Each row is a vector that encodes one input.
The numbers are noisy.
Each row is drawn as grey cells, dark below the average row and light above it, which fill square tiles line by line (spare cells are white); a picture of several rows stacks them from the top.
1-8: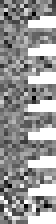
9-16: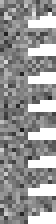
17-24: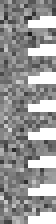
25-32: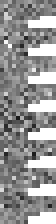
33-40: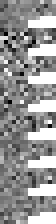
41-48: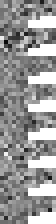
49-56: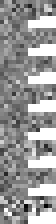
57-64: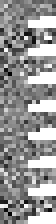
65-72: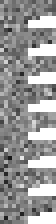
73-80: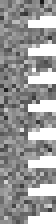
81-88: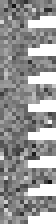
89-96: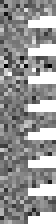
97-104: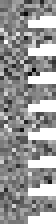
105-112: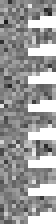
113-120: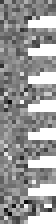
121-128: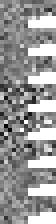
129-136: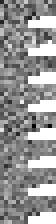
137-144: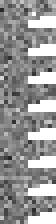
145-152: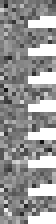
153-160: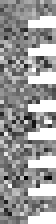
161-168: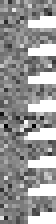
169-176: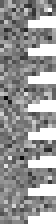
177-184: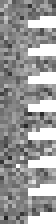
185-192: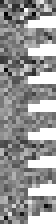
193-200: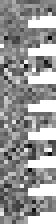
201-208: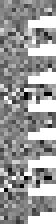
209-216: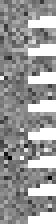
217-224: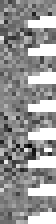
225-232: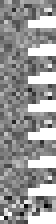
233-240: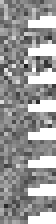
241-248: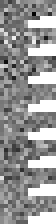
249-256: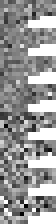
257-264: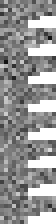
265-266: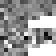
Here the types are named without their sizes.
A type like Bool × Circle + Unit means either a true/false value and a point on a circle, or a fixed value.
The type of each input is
(Bool × Bool × Bool + Unit) × Circle + Line × (Tree + Unit).
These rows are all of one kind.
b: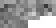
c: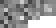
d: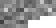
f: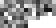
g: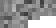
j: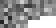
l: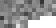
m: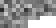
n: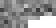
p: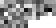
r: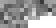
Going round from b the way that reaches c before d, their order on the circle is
b, m, n, l, j, r, c, g, d, f, p.
